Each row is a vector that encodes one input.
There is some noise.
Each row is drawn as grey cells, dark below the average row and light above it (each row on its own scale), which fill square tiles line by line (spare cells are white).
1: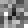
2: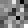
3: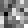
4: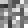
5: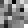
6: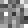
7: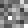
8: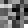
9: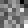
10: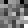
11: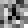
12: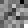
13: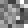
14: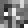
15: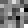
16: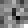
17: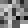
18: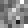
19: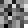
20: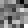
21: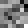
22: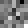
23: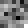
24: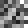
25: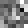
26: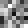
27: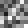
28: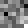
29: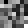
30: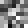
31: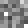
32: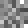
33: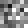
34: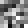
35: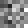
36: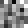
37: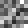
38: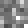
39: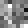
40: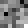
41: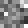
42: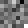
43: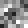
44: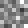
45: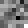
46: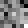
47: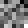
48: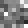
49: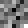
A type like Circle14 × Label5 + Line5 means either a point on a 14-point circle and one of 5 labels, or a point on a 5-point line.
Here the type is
Bool × (Tree7 + Unit).
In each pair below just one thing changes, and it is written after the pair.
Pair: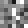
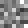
the node of the tree
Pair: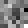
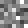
the true/false value
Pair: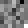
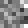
the true/false value
